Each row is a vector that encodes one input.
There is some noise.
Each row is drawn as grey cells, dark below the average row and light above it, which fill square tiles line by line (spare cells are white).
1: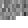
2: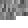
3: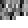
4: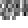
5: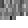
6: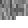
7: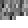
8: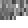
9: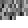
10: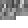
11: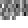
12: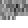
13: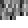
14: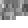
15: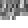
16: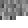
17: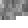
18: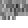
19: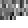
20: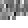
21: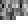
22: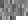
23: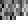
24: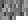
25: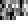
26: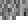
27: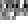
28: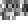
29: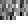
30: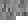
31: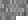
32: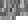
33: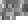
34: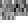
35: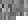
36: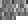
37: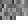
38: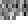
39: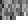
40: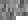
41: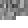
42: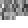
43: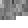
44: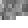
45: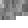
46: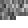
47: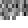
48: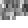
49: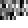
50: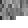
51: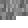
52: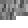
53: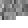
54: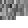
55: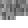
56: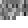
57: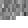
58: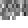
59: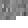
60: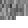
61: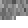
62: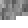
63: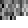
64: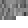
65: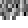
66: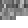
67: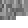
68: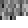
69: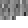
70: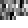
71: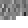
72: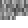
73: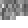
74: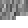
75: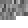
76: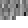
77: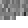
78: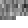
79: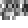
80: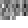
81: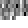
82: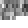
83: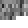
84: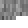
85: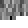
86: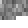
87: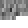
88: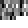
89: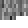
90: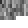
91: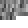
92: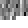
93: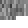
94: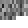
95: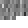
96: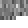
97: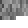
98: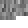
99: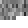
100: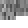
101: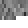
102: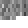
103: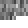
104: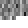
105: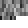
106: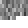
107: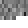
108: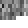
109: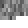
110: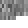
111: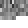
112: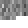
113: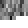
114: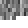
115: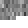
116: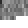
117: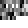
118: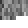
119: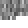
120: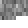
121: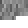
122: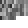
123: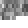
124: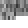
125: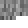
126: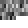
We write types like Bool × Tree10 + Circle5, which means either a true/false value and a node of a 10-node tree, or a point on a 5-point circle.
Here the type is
Bool × Line11 + Circle10.
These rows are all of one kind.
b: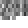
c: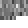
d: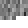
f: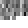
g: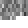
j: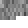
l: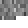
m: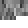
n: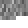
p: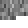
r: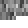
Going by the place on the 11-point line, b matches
l, m, n and r.
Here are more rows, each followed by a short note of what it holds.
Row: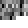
a point on a 10-point circle
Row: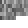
a point on a 10-point circle
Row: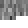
a point on a 10-point circle
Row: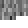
a point on a 10-point circle
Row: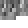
a point on a 10-point circle
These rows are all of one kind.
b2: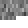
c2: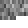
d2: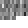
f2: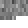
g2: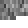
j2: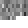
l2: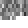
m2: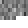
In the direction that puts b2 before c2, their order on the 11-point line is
f2, l2, j2, m2, b2, d2, g2, c2.
